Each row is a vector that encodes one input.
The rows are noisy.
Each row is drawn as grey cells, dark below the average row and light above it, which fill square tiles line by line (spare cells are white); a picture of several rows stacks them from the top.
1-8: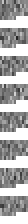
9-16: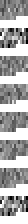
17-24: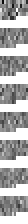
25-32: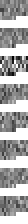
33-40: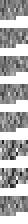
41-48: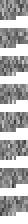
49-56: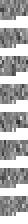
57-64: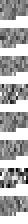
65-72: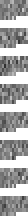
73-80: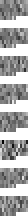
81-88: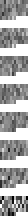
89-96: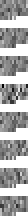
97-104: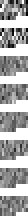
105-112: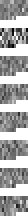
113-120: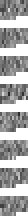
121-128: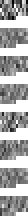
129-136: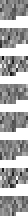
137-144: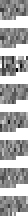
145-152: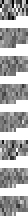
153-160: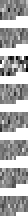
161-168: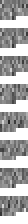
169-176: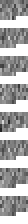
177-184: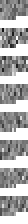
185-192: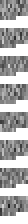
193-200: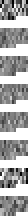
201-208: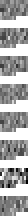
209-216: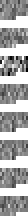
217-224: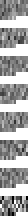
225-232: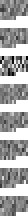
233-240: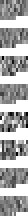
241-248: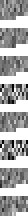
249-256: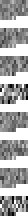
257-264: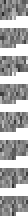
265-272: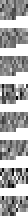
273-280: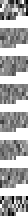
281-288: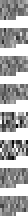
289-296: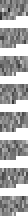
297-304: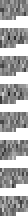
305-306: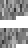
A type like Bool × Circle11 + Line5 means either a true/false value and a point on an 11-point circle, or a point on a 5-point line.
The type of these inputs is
Bool × Bool × Bool × Bool + Line4.
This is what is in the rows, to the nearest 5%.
About 15% of them hold a point on a 4-point line. The rest hold four true/false values.
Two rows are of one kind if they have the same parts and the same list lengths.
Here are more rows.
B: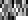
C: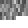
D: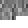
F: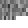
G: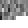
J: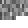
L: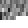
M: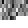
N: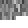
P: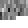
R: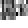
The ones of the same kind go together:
B, M, R
C, D, F, G, J, L, N, P

